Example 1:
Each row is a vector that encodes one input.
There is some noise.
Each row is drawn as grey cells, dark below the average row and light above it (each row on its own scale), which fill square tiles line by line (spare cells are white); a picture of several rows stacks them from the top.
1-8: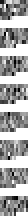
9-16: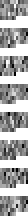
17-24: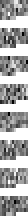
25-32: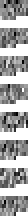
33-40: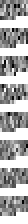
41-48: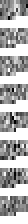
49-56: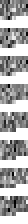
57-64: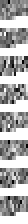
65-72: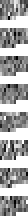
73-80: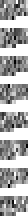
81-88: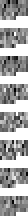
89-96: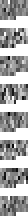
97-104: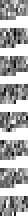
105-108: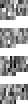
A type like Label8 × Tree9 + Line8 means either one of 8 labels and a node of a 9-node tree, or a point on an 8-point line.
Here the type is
(Bool × Bool × Bool + Unit) × Line10.
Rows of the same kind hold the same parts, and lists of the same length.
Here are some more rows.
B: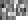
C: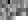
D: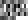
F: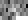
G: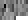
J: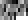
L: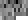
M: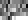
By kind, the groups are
B, D, G
C, F, J, L, M

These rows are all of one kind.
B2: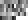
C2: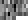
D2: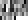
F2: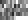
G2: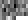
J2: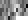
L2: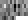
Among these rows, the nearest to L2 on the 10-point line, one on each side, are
B2 and C2.
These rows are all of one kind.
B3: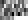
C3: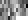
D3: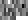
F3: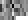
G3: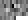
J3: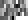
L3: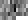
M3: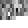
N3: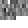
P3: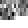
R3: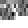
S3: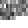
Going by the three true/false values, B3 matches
D3, J3, N3 and R3.
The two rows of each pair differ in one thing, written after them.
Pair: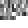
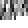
the place on the 10-point line
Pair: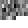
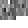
the place on the 10-point line
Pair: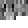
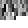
one of the three true/false values
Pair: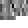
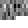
one of the three true/false values
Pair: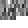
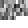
the place on the 10-point line
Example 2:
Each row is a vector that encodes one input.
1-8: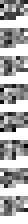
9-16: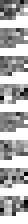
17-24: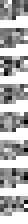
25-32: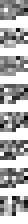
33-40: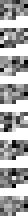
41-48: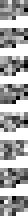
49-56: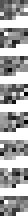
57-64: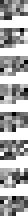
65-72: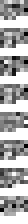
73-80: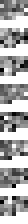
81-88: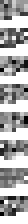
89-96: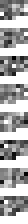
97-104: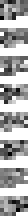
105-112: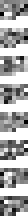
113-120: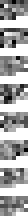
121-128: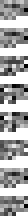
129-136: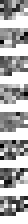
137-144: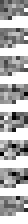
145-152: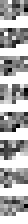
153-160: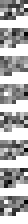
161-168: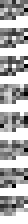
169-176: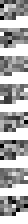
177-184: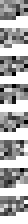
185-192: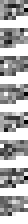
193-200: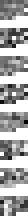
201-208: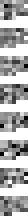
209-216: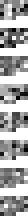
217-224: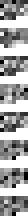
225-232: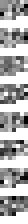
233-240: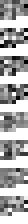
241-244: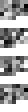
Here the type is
Bool × Bool × Bool × Bool + Circle17.
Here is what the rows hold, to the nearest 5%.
About 40% of them hold a point on a 17-point circle. The rest hold four true/false values.
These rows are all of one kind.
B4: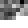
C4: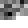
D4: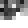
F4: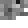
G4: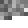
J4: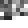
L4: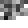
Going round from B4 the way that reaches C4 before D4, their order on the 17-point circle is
B4, C4, F4, J4, G4, L4, D4.
